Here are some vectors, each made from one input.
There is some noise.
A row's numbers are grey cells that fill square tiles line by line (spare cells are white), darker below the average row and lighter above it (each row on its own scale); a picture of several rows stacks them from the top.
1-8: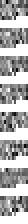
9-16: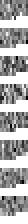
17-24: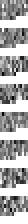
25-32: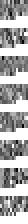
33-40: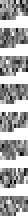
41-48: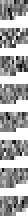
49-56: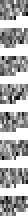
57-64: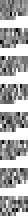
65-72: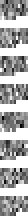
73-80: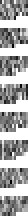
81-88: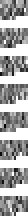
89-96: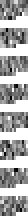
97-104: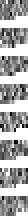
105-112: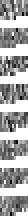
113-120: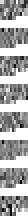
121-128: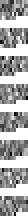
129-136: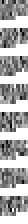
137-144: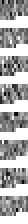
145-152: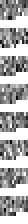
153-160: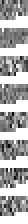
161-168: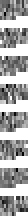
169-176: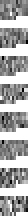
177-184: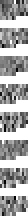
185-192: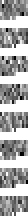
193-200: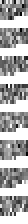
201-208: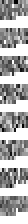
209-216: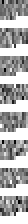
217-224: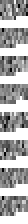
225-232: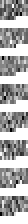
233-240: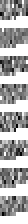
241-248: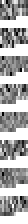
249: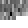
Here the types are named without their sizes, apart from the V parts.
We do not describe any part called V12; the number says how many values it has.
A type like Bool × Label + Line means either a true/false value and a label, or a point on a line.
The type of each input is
Line × Line × Tree × V12.
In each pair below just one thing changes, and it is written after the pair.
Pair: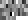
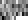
the node of the tree
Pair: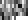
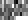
the node of the tree
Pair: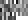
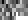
the place on one of the two lines
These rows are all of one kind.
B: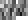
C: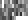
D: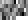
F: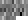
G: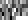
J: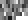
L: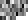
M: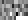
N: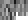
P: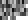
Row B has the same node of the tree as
C, F, G and J.
